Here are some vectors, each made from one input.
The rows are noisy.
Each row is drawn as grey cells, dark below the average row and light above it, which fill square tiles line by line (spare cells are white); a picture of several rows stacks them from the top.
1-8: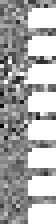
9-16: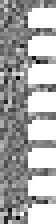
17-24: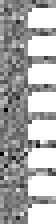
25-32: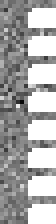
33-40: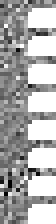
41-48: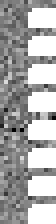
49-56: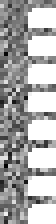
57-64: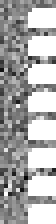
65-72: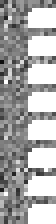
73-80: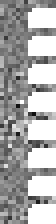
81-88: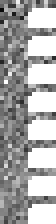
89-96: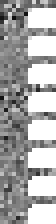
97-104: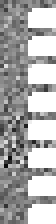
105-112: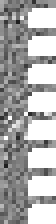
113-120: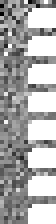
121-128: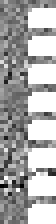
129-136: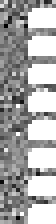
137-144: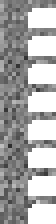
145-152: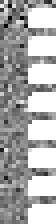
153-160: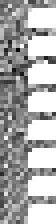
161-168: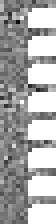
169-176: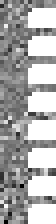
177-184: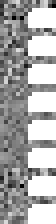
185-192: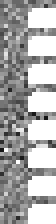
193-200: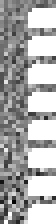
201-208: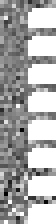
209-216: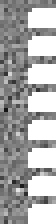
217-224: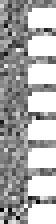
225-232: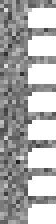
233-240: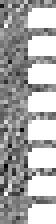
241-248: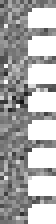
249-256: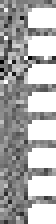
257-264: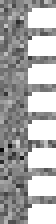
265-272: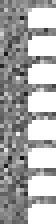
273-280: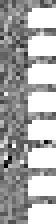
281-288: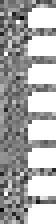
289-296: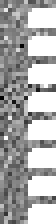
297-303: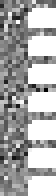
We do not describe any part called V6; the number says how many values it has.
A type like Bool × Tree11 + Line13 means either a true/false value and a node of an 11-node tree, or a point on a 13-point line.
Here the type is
Bool × Bool × Bool × Bool × Tree11 × (Tree11 + V6) + Line9.
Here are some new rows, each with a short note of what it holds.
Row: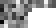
a point on a 9-point line
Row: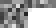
a point on a 9-point line
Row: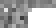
a node of an 11-node tree, four true/false values and a value of V6
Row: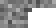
a node of an 11-node tree, four true/false values and a value of V6
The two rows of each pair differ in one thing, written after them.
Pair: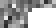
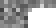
the value of V6
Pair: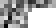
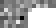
the value of V6
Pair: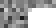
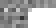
the node of the tree
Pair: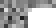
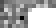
one of the four true/false values
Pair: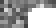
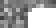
the node of the tree
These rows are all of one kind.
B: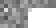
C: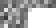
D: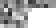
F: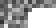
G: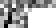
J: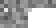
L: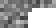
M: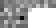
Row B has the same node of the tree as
F and M.
